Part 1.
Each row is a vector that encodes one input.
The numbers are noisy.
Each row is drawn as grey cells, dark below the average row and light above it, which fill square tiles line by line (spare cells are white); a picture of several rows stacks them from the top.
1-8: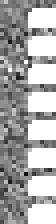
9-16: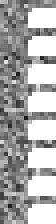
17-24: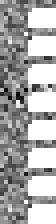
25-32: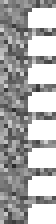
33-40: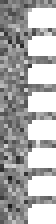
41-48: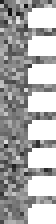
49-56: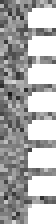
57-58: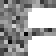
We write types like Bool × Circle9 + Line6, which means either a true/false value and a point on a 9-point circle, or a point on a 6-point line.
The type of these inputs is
Bool × Line5.
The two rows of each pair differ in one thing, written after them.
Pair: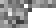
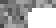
the true/false value
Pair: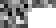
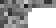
the place on the 5-point line
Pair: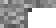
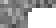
the place on the 5-point line
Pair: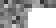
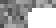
the place on the 5-point line
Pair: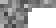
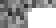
the true/false value
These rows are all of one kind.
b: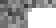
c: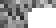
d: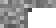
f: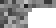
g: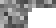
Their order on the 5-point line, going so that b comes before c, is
g, b, c, d, f.
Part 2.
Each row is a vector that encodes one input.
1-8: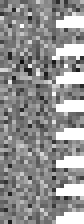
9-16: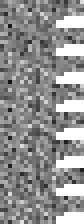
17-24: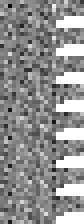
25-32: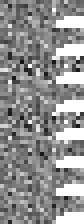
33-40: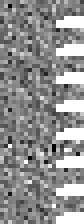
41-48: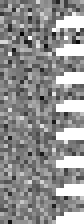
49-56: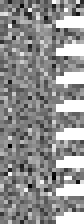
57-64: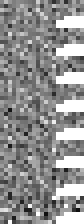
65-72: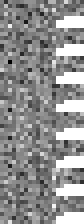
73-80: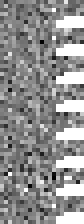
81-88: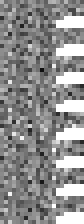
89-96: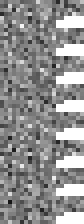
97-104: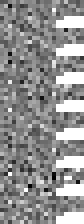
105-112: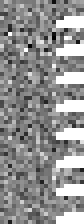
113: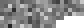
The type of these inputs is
Bool × (Tree14 + Unit).
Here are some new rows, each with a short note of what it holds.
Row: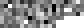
a true/false value
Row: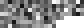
a true/false value
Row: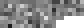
a node of a 14-node tree and a true/false value
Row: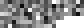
a true/false value
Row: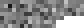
a node of a 14-node tree and a true/false value
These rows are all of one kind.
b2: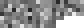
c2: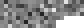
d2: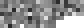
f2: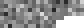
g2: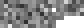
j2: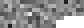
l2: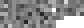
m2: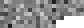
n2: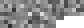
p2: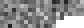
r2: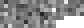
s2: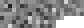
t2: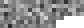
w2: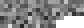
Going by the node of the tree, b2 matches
c2, d2 and g2.
